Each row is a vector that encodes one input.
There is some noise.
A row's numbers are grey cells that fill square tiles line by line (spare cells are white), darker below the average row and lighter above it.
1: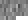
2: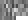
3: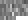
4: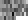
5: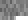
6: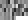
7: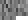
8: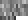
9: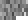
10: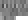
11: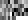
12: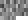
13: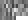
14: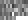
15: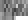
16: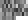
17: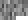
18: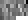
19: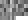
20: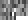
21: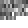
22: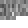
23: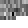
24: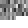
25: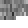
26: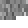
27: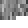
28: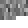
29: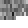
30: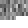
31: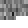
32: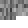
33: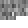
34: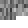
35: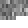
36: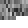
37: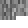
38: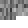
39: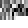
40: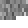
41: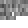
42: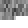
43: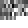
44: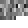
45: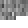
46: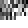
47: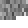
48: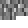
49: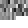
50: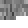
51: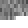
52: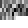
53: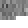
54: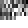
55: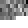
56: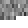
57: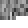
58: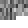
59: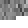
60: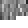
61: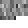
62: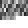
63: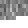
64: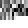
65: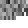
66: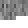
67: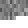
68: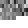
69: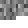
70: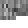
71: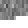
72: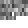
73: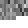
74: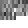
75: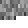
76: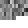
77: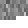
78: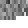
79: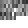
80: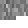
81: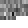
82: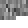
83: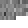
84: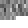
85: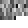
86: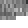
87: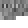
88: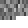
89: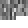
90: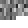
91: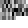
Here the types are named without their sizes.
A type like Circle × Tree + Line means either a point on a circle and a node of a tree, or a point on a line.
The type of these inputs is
List(Line).
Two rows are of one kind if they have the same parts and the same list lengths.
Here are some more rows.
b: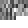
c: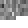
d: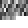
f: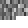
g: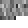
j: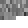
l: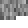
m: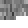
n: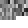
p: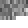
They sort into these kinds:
b, g, m
c, j, l, p
d
f, n

